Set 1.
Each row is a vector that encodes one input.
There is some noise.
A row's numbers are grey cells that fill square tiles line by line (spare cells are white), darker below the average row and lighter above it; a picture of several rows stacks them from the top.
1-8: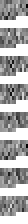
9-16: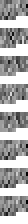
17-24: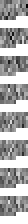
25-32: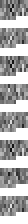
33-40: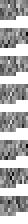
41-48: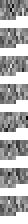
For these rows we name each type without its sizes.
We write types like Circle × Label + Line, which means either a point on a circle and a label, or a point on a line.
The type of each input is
Line.
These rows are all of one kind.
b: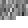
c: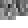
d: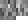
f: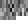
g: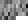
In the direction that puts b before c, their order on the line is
g, d, b, c, f.
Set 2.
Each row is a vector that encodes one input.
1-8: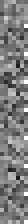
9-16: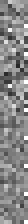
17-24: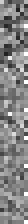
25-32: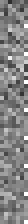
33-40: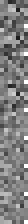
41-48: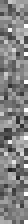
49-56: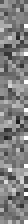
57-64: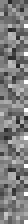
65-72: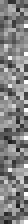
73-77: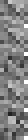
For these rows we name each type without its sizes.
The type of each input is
Line.
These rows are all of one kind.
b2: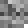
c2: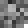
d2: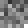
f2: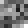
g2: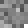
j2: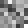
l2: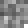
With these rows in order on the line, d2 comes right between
c2 and g2.
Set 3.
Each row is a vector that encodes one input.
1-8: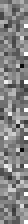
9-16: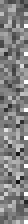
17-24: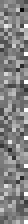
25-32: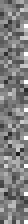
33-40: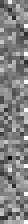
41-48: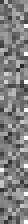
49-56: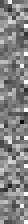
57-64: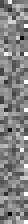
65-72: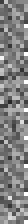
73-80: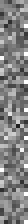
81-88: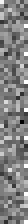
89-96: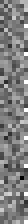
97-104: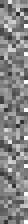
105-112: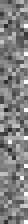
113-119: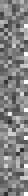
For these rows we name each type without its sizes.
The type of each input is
Circle.
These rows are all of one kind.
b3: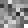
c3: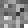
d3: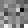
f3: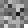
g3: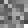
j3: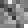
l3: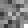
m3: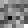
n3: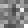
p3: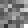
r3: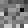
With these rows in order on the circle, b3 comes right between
f3 and j3.
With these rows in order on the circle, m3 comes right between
g3 and r3.
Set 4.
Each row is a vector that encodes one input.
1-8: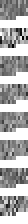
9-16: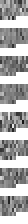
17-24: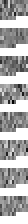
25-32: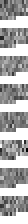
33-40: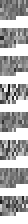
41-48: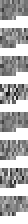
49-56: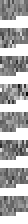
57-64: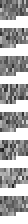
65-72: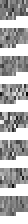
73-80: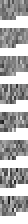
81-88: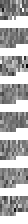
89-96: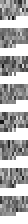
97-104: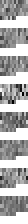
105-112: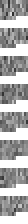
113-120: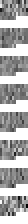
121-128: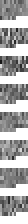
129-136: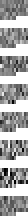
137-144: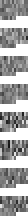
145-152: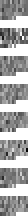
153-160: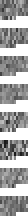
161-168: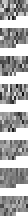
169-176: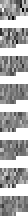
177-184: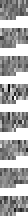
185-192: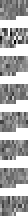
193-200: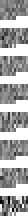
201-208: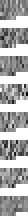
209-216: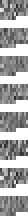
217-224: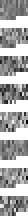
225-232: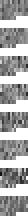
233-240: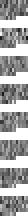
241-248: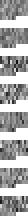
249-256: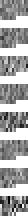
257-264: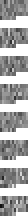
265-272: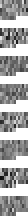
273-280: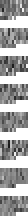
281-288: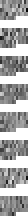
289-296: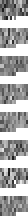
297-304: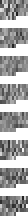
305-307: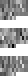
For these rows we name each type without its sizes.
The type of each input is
Bool × Bool × Bool.
